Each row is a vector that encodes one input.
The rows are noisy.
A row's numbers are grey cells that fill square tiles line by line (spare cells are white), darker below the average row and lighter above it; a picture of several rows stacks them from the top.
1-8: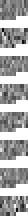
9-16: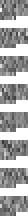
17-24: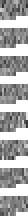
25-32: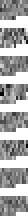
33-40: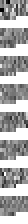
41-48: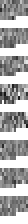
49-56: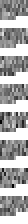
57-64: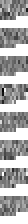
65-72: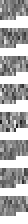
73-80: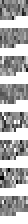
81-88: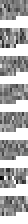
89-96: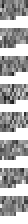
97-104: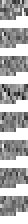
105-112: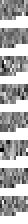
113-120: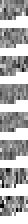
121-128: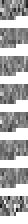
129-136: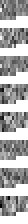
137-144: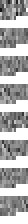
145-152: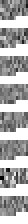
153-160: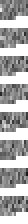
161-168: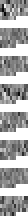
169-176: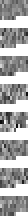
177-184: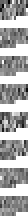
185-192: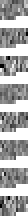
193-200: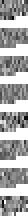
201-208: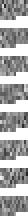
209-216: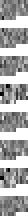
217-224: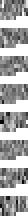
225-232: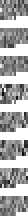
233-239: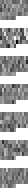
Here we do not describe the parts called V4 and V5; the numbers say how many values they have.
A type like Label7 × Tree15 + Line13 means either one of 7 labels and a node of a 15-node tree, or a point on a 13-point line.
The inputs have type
(Bool × Bool × Bool × Bool × V5 + V4) × Line9.
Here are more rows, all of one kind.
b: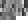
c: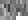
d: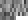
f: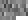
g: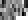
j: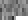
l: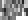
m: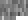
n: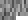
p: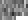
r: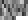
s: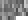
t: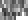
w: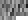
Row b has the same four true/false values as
m, r and t.
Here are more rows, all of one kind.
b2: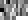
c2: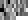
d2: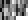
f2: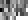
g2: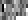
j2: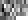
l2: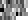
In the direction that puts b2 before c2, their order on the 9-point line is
d2, f2, b2, l2, c2, g2, j2.
